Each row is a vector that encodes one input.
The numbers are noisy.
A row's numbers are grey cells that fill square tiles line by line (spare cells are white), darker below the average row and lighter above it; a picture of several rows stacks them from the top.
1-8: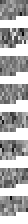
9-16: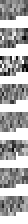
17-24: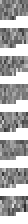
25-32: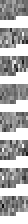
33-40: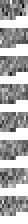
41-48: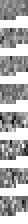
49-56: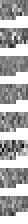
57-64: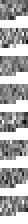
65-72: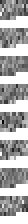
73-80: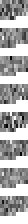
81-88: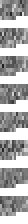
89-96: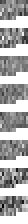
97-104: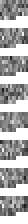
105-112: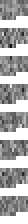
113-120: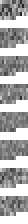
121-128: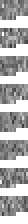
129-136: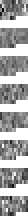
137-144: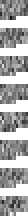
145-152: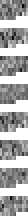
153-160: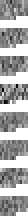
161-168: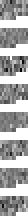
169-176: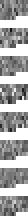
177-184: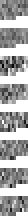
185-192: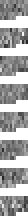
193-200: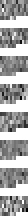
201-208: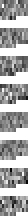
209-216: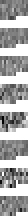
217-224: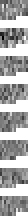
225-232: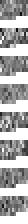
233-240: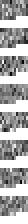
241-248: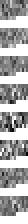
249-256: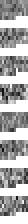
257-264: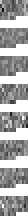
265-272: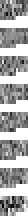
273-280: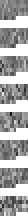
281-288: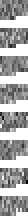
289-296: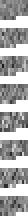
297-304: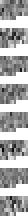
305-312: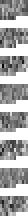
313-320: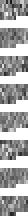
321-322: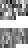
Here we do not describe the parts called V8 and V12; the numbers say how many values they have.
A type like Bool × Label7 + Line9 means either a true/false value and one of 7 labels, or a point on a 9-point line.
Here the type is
Bool × V8 + Line7 × (Line7 + V12).
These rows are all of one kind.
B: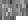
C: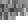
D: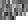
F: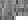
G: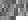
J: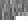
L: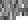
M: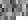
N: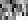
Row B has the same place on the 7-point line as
D and F.
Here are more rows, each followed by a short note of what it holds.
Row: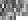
a true/false value and a value of V8
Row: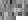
a true/false value and a value of V8
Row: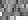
a point on each of two 7-point lines
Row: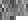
a point on a 7-point line and a value of V12
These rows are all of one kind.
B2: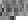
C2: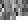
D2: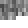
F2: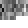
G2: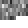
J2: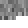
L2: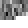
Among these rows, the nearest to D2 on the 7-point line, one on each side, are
B2 and C2.
